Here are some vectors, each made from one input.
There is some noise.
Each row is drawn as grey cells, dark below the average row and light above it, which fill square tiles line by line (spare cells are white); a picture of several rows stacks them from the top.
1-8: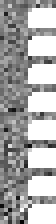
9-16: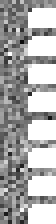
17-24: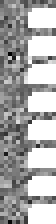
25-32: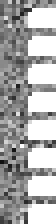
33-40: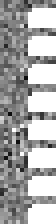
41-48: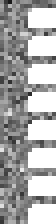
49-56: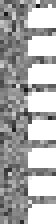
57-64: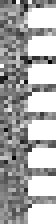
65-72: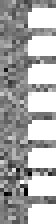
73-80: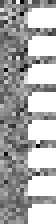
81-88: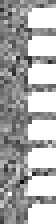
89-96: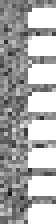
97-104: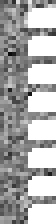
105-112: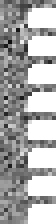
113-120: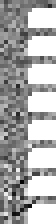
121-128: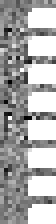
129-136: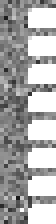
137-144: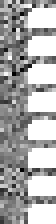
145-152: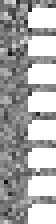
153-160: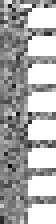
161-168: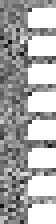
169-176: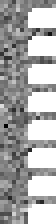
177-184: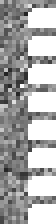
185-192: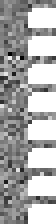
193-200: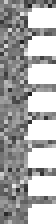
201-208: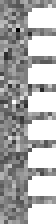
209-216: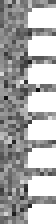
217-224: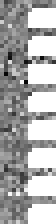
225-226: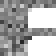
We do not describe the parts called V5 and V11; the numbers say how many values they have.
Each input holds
either a point on a 10-point circle and a true/false value, or a node of a 9-node tree, or a value of V5 and a value of V11.
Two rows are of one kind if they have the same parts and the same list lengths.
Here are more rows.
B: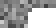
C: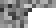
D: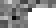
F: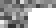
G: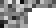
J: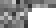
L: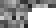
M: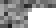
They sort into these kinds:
B, F, M
C, D, J, L
G

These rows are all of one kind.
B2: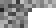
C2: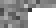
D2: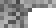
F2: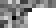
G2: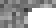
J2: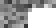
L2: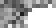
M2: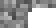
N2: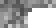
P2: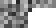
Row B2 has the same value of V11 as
G2, J2 and P2.
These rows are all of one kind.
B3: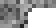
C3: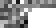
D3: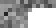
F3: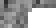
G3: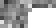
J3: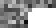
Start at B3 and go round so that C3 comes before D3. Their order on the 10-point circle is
B3, J3, C3, G3, F3, D3.
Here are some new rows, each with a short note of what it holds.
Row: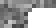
a point on a 10-point circle and a true/false value
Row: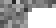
a node of a 9-node tree
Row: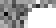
a point on a 10-point circle and a true/false value
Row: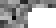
a value of V5 and a value of V11
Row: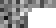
a node of a 9-node tree
